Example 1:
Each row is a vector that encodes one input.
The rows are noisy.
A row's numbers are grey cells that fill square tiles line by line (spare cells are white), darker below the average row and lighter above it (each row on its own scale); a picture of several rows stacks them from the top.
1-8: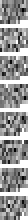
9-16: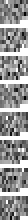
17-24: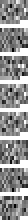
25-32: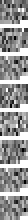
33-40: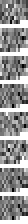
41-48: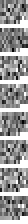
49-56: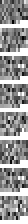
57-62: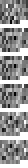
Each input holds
one of 9 labels.
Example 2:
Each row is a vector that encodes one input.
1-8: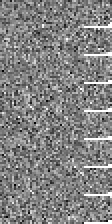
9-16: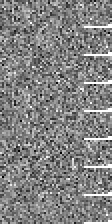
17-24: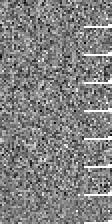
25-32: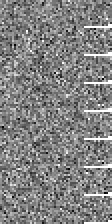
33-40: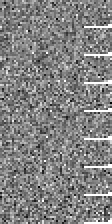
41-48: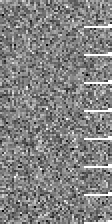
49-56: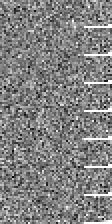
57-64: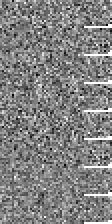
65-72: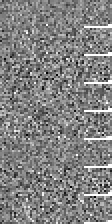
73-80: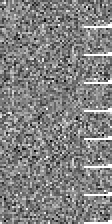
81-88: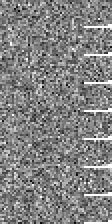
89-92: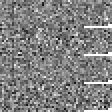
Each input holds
a node of an 11-node tree.
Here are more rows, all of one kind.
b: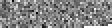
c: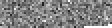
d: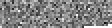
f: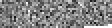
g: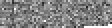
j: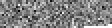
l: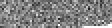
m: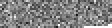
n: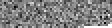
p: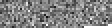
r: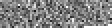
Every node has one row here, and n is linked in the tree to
d.
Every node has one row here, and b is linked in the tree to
d, g, m, p and r.
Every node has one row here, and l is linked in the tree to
m.
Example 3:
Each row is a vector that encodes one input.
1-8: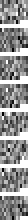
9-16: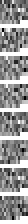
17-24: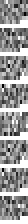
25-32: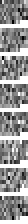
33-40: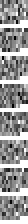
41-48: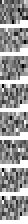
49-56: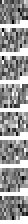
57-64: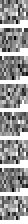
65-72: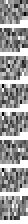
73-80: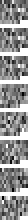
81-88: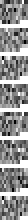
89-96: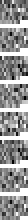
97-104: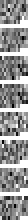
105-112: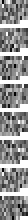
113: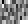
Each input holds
one of 11 labels.
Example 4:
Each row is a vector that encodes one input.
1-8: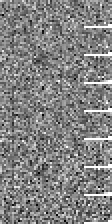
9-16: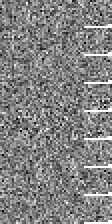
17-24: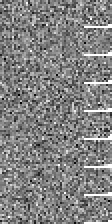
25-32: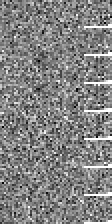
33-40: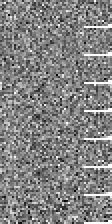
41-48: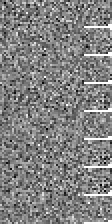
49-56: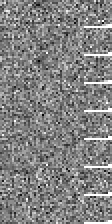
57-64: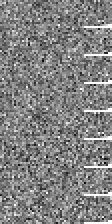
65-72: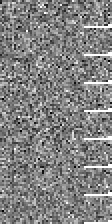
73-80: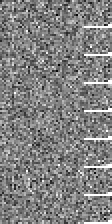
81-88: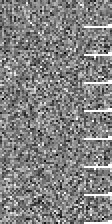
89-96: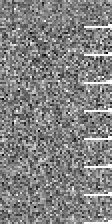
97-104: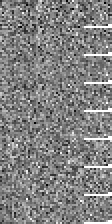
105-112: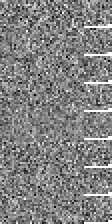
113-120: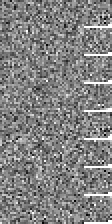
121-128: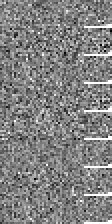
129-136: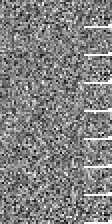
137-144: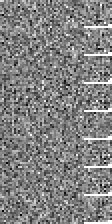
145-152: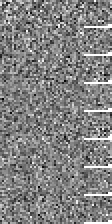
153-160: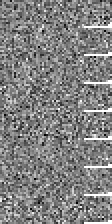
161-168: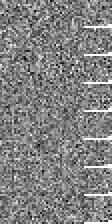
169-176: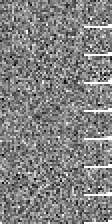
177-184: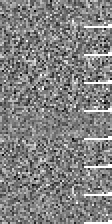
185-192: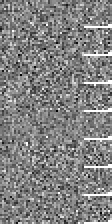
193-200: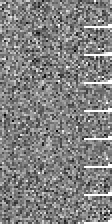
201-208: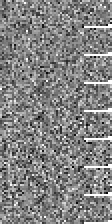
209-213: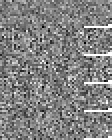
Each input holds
a node of an 11-node tree.
